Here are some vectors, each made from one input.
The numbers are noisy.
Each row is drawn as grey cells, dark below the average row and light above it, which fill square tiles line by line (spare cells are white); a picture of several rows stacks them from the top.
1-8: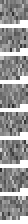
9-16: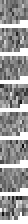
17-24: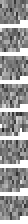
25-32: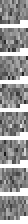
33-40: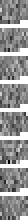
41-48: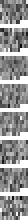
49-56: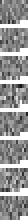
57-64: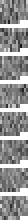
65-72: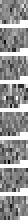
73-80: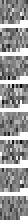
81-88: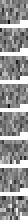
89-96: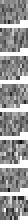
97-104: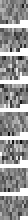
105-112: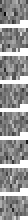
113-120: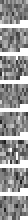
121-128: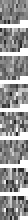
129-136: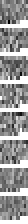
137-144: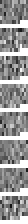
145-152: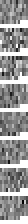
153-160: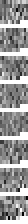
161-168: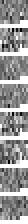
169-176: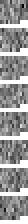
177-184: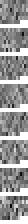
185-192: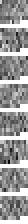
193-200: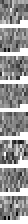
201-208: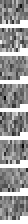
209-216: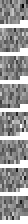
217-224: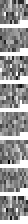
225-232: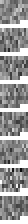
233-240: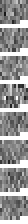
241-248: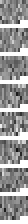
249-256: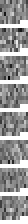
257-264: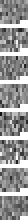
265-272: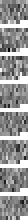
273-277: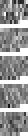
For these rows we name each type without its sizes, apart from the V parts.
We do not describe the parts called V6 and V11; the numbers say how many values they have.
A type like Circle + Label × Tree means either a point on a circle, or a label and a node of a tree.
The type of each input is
(Circle + V11) × V6 + Line.
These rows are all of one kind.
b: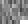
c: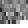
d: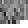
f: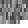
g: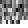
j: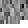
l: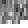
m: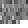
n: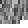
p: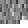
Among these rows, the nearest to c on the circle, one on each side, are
d and j.
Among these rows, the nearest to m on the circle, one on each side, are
l and p.
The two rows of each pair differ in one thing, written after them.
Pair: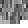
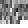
the place on the circle
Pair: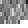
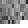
the value of V6
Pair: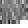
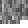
the value of V6
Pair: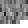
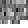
the value of V6
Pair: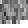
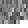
the value of V6
